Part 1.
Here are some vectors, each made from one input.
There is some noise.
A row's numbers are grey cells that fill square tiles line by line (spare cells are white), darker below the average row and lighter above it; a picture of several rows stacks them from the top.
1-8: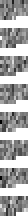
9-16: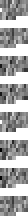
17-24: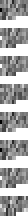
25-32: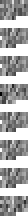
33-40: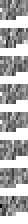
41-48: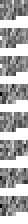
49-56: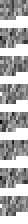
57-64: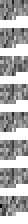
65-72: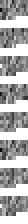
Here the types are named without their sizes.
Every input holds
three true/false values.
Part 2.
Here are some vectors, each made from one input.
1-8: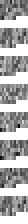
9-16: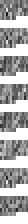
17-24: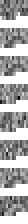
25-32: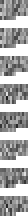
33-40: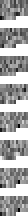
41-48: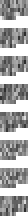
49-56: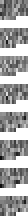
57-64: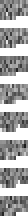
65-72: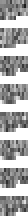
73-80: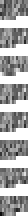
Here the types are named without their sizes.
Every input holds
four true/false values.
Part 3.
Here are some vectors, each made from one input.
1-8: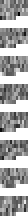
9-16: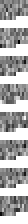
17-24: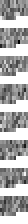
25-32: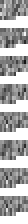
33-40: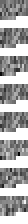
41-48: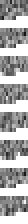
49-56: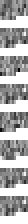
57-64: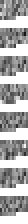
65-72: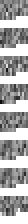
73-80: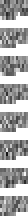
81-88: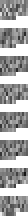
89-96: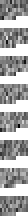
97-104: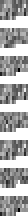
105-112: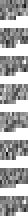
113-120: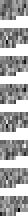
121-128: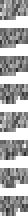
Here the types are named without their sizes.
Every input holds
four true/false values.
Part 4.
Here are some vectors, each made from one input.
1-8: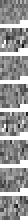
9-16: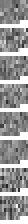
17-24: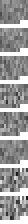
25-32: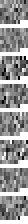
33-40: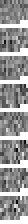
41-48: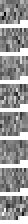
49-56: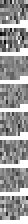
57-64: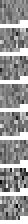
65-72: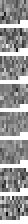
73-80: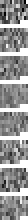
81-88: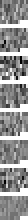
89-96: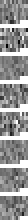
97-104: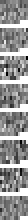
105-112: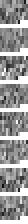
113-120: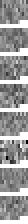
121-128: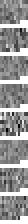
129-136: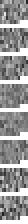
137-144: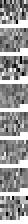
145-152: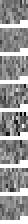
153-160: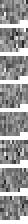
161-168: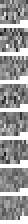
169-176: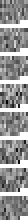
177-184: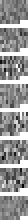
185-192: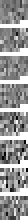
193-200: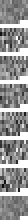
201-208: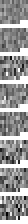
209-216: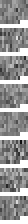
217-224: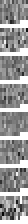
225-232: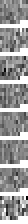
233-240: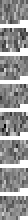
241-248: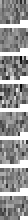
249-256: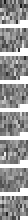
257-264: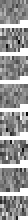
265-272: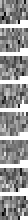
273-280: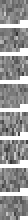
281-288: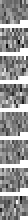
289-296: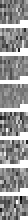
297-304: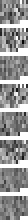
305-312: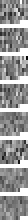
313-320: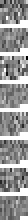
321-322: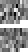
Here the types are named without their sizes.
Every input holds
a point on a line.
